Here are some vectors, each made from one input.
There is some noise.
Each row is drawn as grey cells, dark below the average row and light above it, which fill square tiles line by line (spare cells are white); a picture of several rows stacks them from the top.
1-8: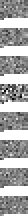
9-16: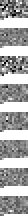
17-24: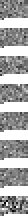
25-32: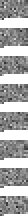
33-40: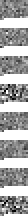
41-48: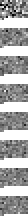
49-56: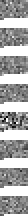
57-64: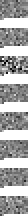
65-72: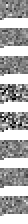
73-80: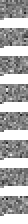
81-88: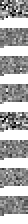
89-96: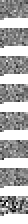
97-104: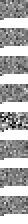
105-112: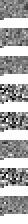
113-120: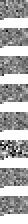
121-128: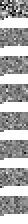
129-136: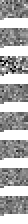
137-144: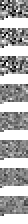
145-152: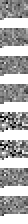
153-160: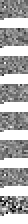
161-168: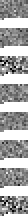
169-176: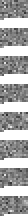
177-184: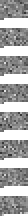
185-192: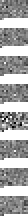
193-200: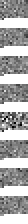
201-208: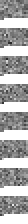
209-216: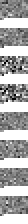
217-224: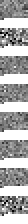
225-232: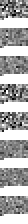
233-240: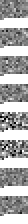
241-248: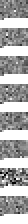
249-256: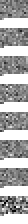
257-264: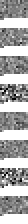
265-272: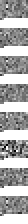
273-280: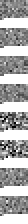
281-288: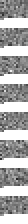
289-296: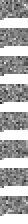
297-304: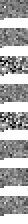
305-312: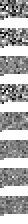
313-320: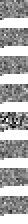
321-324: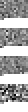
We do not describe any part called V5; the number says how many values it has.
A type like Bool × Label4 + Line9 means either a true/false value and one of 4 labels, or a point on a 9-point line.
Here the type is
(Bool × Line12 + Line6) × Line12 + V5.
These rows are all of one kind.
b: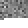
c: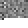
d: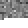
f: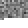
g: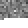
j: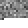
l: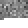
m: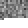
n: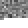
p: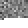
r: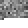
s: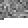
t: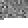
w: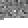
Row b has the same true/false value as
n, t and w.
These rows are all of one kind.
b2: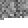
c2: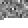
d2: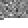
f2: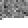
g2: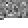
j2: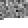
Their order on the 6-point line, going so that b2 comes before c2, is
f2, j2, b2, d2, g2, c2.
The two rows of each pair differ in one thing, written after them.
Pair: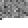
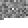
the place on the 12-point line
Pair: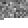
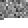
the place on the 12-point line
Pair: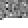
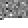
the place on the 6-point line
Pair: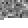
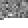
the place on the 12-point line
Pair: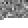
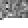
the place on the 12-point line
